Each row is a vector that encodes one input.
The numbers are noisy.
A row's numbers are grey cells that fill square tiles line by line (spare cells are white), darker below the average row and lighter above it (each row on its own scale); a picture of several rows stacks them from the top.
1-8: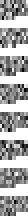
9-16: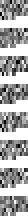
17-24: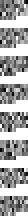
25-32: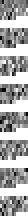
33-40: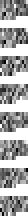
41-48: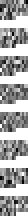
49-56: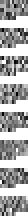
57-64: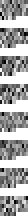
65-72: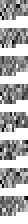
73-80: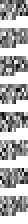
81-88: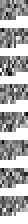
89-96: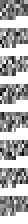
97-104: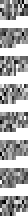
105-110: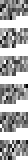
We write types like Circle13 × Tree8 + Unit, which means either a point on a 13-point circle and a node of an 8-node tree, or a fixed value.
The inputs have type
Line7 + Line8.
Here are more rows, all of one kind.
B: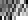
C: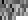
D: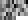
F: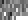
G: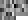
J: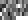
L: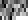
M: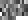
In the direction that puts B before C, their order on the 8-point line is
J, M, G, D, B, L, C, F.
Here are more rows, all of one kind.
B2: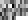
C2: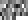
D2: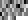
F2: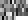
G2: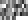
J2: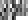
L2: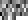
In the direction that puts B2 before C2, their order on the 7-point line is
B2, J2, G2, F2, C2, L2, D2.
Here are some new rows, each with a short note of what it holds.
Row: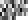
a point on a 7-point line
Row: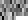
a point on a 7-point line
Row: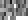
a point on a 7-point line
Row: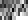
a point on an 8-point line
